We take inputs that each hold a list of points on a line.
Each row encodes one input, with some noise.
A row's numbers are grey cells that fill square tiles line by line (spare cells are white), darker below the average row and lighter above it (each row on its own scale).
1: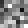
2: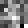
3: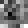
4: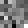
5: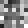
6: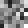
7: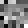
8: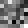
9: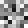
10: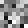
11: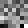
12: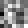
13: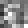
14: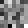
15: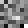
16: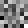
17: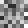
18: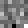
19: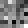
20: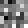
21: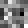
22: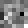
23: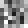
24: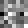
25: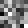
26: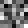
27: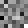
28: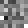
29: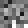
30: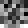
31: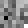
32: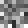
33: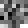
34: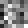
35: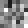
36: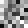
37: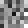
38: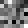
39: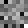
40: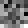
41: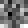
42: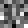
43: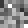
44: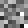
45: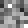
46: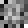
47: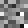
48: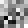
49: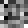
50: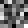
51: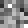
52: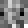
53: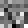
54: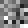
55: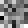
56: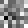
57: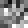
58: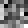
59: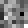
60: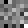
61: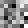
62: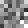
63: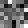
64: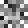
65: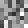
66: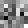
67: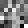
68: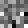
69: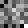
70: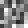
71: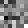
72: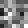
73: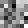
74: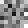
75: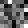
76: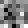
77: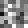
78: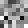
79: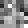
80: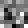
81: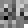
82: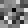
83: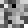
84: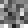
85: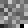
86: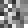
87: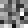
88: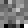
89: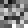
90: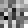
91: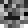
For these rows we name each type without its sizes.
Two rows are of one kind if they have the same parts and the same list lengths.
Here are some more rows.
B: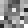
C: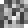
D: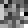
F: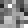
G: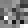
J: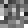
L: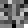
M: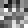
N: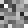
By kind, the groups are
B, C, M, N
D, G, J, L
F

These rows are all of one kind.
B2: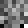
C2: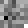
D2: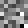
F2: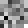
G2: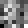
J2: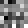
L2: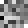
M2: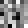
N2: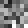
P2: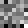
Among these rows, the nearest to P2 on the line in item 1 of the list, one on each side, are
B2 and D2.
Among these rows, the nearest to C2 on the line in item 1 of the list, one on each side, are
F2 and L2.
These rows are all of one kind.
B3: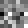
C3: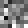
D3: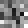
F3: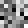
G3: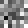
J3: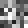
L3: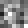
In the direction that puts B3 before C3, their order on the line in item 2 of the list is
D3, B3, F3, L3, C3, J3, G3.
